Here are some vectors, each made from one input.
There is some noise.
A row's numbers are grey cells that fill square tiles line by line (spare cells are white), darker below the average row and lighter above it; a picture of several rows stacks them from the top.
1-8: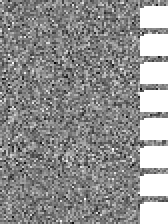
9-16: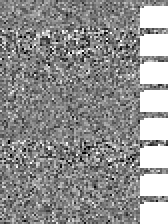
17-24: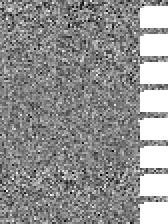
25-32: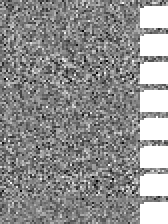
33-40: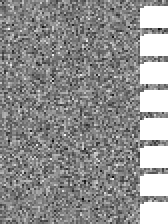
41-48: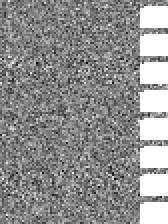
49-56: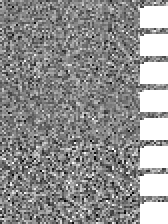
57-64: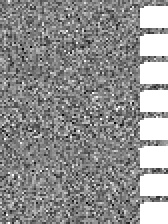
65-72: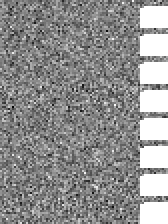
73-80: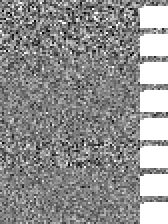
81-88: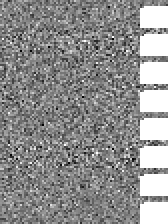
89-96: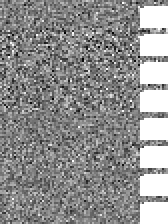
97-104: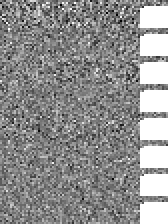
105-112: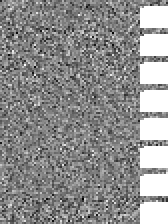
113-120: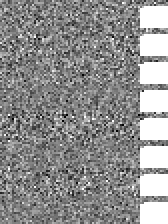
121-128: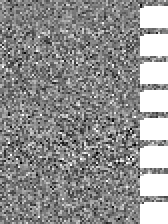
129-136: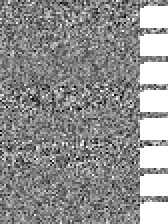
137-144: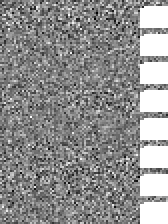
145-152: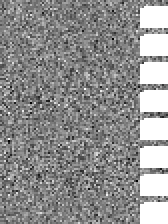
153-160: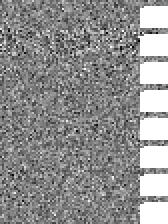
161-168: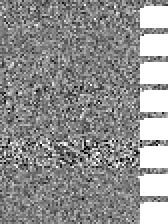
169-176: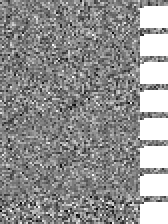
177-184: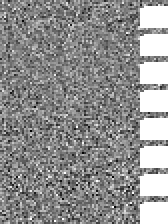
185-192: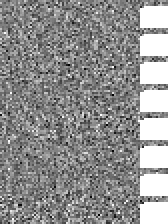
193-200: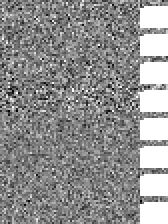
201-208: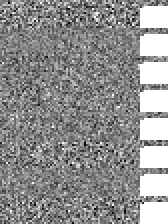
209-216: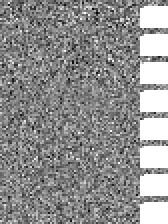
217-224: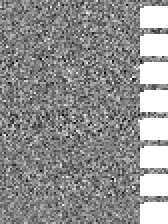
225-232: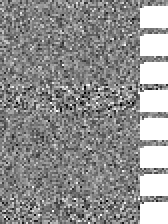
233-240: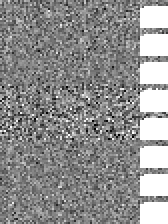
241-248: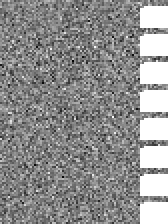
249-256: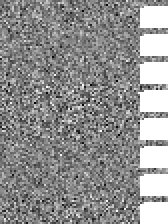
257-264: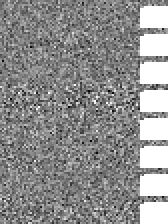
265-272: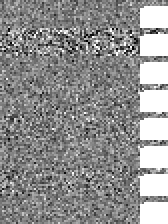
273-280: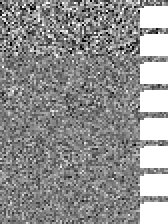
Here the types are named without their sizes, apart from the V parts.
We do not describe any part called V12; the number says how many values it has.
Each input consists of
either a label, or a true/false value and a value of V12.
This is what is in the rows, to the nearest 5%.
About 50% of them hold a label. The rest hold a true/false value and a value of V12.
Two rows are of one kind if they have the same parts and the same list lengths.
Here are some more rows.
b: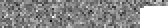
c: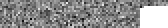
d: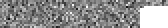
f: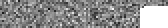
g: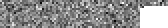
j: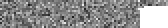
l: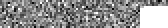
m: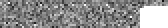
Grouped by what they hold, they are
b, c, d, g, j, m
f, l

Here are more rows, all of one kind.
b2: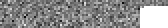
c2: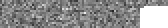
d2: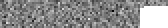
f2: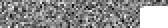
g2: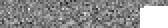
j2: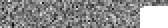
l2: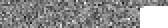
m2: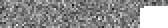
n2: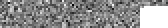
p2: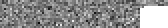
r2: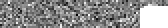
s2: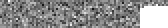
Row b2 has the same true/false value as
l2, p2 and r2.
